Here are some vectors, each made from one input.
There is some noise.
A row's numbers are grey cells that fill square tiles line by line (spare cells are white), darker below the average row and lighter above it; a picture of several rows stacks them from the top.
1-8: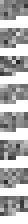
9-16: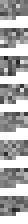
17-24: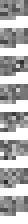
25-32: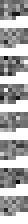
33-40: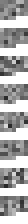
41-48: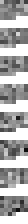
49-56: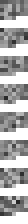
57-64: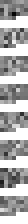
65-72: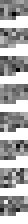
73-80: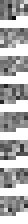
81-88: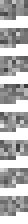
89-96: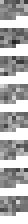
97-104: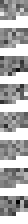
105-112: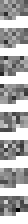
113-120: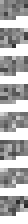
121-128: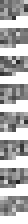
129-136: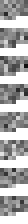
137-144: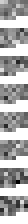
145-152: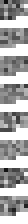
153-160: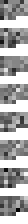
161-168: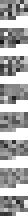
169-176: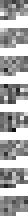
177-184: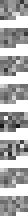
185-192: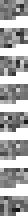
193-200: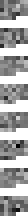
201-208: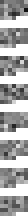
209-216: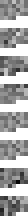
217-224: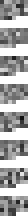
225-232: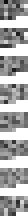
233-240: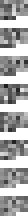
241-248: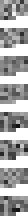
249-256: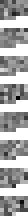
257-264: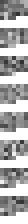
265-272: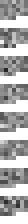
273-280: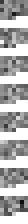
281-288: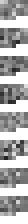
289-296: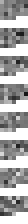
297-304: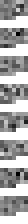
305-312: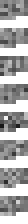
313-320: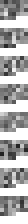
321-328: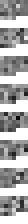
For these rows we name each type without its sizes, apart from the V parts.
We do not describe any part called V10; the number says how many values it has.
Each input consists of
a value of V10, together with either a point on a circle and a true/false value, or a fixed value.
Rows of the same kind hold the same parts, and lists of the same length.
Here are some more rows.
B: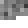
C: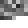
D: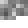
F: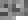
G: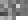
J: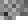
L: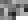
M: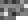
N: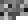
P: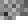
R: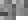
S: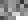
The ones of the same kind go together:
B, D, F, G, J, P, R
C, L, M, N, S

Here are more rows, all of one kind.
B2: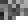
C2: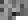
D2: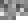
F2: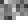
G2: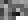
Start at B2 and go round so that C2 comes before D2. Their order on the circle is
B2, G2, C2, D2, F2.
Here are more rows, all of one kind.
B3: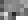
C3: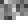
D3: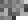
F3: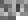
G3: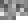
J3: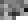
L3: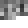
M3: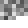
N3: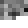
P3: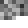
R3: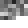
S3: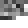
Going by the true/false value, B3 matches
D3, J3 and N3.
